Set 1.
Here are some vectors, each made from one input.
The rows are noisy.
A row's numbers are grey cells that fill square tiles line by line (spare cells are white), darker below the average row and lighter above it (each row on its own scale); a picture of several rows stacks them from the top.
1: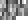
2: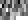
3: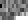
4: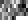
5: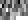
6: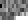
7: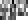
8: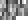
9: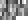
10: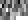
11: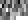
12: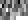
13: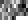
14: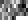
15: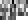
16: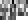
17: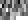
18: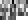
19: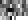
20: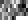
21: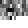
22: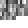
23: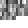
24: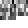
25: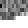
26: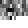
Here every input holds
one of 6 labels.
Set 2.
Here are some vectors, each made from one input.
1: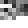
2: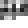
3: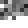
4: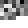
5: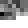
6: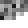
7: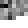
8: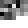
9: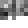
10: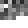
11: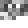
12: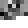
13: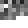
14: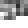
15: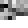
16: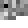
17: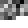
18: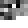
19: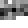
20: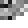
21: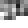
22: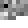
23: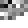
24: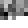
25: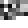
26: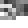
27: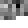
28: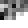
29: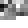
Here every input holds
a node of a 7-node tree.
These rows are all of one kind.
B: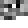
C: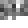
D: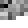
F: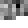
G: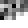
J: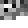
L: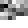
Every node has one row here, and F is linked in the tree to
B and J.
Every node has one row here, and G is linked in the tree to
D.
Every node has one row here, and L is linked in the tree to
B and C.
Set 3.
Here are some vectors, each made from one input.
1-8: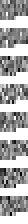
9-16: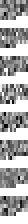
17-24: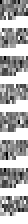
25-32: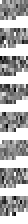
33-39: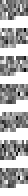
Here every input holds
a node of an 8-node tree.
